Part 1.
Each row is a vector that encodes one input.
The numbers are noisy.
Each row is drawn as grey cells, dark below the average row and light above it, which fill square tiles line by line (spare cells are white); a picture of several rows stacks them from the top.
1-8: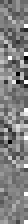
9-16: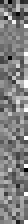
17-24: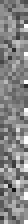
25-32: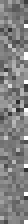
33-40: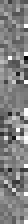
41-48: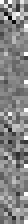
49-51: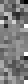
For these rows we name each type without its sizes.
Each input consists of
a point on a line.
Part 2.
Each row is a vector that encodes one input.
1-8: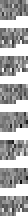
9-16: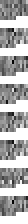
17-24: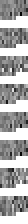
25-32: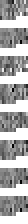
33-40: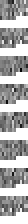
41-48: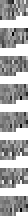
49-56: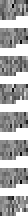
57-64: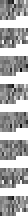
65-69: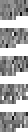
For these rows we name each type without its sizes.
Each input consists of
a point on a circle.
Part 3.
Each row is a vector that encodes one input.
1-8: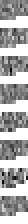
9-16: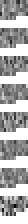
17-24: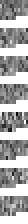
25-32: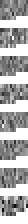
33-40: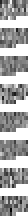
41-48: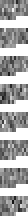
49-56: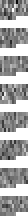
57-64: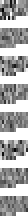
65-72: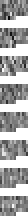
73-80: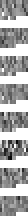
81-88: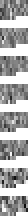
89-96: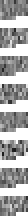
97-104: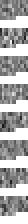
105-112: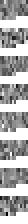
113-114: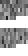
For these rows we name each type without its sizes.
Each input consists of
either a fixed value, or a node of a tree.
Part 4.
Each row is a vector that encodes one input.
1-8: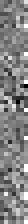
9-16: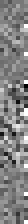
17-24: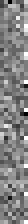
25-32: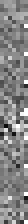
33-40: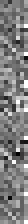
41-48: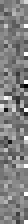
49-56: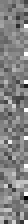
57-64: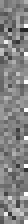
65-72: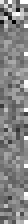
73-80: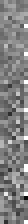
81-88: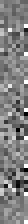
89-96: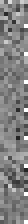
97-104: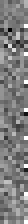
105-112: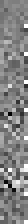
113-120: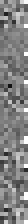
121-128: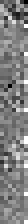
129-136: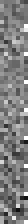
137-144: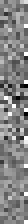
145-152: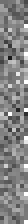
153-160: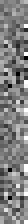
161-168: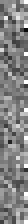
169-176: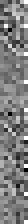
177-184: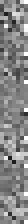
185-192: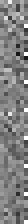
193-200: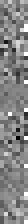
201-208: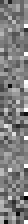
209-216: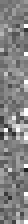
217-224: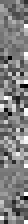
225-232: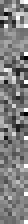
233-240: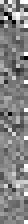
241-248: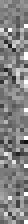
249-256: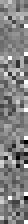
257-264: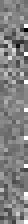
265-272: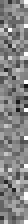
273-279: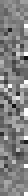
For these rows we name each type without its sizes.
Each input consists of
a point on a line.
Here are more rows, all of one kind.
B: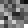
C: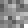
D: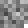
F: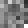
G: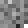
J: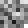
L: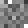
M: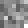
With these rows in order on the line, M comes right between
C and D.
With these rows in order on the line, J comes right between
D and G.
